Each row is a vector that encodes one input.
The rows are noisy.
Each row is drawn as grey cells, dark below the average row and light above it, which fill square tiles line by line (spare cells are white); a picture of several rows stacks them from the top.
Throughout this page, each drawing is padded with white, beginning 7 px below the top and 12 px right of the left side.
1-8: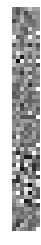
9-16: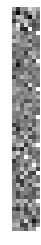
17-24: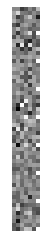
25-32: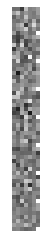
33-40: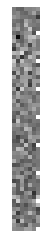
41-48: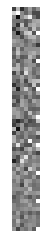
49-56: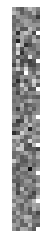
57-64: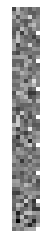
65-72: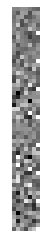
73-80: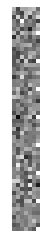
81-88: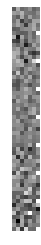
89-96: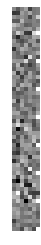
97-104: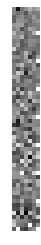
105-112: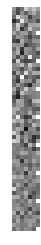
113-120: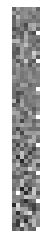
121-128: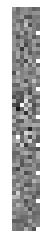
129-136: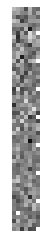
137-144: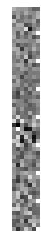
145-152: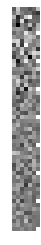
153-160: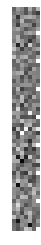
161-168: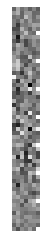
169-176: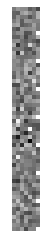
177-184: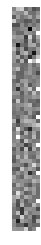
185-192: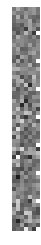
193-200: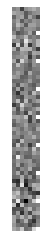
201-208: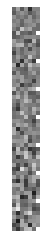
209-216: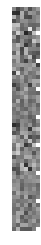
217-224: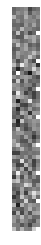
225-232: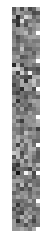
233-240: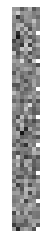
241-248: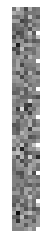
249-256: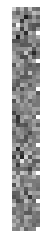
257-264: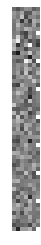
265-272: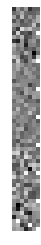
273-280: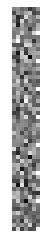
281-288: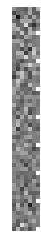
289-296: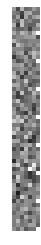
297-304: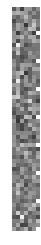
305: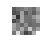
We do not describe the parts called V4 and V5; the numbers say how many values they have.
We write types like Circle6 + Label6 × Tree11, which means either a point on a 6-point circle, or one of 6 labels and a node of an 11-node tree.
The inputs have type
(Line7 + V5) × V4 + Line9.
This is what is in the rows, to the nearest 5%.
About 30% of them hold a point on a 9-point line. The rest hold a value of V4, together with either a point on a 7-point line, or a value of V5.
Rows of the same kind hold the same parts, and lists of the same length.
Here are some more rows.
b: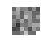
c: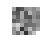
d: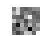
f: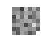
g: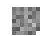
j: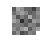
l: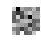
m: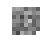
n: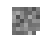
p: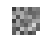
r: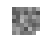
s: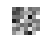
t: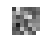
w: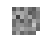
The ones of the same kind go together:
b, d, f, g, m, p, t
c, l, r, s
j, n, w

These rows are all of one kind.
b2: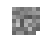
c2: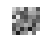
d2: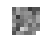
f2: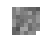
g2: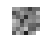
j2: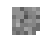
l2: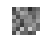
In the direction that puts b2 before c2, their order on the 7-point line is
d2, j2, f2, b2, l2, g2, c2.
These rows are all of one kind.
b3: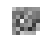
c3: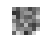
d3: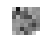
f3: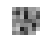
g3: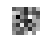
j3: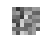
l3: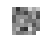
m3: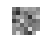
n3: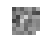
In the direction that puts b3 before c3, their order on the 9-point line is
b3, f3, c3, m3, n3, l3, d3, j3, g3.
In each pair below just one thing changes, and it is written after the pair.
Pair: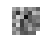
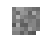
the value of V5
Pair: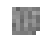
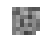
the value of V4
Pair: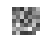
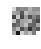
the value of V5
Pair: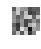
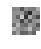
the value of V4
